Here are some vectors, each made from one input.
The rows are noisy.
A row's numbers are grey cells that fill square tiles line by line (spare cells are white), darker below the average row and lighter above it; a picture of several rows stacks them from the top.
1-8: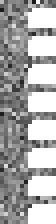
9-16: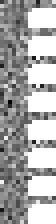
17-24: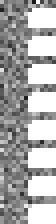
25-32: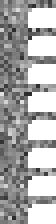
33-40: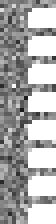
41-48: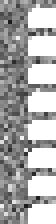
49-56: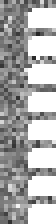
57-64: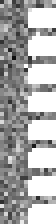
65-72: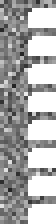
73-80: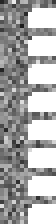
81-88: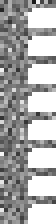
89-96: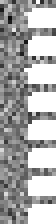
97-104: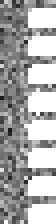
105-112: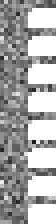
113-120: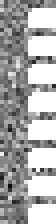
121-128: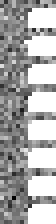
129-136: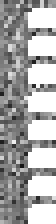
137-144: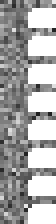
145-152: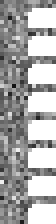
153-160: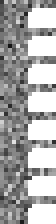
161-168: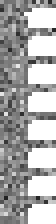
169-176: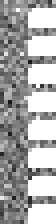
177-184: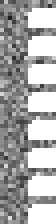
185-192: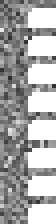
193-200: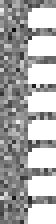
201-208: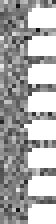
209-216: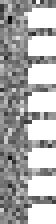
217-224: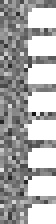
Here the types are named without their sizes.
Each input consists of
a label, together with either a label, or a point on a line.
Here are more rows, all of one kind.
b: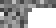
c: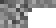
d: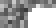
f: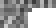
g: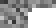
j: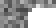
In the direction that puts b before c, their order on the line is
g, b, f, j, c, d.
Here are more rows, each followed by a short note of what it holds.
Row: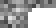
a label and a point on a line
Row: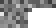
a label and a point on a line
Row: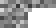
two labels
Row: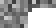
a label and a point on a line
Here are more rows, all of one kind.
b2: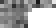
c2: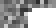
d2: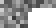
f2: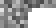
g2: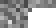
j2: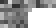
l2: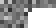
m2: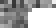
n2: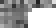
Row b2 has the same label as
j2, m2 and n2.
